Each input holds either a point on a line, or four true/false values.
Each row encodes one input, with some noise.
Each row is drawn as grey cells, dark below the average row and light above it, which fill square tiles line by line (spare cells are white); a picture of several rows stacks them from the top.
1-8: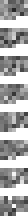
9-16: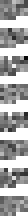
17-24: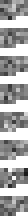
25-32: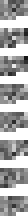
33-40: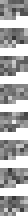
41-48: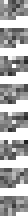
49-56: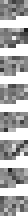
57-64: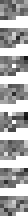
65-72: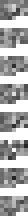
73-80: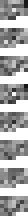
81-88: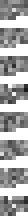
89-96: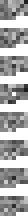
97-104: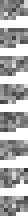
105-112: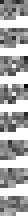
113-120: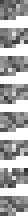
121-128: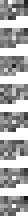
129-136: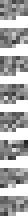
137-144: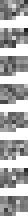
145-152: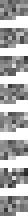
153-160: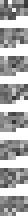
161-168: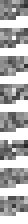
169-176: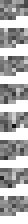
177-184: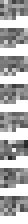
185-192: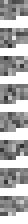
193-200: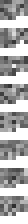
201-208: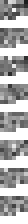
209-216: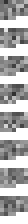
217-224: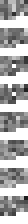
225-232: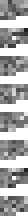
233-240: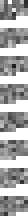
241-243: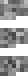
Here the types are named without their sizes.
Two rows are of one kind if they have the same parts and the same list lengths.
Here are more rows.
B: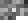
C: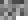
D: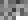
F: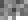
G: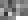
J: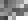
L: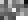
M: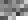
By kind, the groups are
B, L
C, D, F, G, J, M

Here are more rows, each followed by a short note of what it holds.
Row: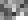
a point on a line
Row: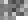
four true/false values
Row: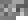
a point on a line
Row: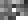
a point on a line
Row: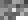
a point on a line
